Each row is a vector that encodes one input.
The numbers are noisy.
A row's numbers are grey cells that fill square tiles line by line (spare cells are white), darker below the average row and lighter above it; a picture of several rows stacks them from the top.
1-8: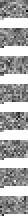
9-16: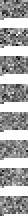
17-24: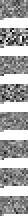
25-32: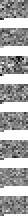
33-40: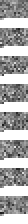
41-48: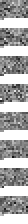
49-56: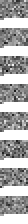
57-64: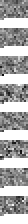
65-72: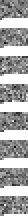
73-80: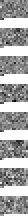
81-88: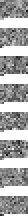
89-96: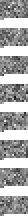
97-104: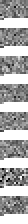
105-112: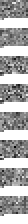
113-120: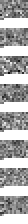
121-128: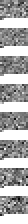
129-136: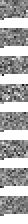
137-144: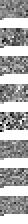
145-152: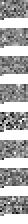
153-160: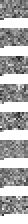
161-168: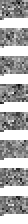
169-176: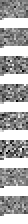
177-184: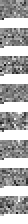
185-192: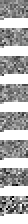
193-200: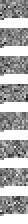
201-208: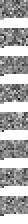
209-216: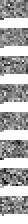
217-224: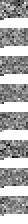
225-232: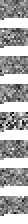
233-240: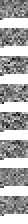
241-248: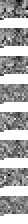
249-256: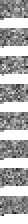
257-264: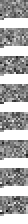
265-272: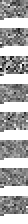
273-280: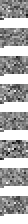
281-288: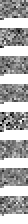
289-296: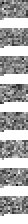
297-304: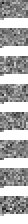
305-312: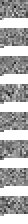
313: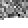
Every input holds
a list of up to two items, each a point on a 13-point line and a true/false value.
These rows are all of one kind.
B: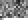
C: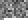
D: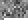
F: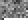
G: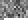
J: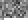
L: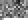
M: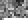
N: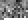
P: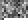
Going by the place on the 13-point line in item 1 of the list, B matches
G and L.
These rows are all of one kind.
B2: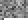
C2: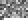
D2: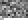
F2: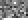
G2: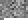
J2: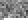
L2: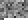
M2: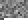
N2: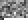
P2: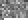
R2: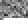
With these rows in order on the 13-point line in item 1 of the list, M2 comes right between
B2 and N2.
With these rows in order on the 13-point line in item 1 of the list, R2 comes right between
N2 and P2.
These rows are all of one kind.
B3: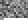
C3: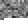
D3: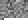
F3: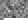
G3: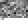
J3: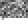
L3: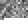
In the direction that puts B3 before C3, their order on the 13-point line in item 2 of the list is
G3, F3, D3, J3, B3, L3, C3.
